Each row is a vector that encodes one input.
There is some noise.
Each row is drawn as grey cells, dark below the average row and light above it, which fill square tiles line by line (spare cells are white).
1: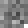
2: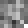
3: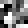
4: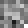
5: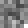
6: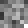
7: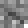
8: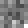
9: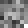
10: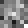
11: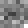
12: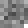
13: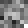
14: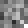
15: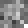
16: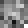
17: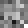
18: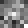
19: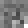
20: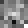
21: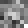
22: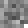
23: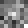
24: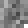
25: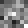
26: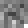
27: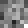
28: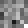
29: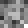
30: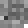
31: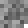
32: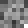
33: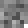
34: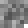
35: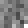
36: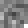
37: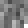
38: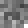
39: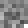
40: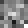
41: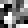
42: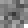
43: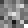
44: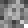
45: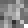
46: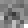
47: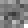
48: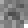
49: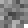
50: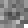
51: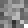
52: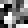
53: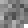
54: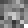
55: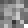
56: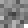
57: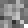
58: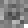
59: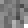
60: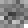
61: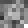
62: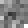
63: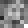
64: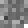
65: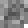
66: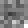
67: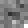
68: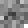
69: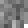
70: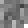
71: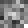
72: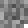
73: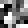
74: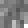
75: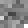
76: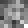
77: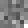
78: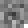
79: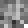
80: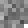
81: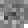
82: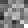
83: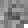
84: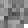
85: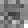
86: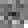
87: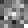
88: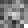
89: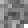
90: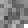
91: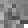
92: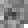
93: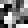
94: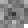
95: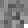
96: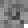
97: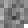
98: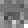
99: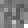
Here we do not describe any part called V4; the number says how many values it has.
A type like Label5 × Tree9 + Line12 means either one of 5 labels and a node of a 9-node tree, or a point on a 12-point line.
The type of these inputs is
List2(Bool × V4).
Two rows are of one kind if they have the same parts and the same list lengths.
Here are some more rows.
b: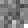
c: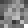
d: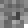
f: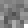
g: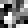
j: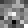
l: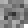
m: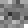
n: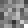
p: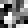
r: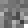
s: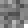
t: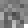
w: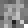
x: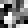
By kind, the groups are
b, d, f, l, m, r, s, t
c, j, n, w
g, p, x

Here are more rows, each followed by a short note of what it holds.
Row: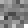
a list of two items
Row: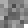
a list of two items
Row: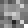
a list of one item
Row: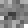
a list of two items
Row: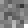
a list of two items
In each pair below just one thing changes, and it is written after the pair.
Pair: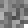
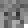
the true/false value in item 1 of the list
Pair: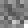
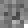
the value of V4 in item 1 of the list
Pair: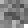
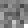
the true/false value in item 1 of the list
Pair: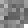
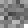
the value of V4 in item 1 of the list
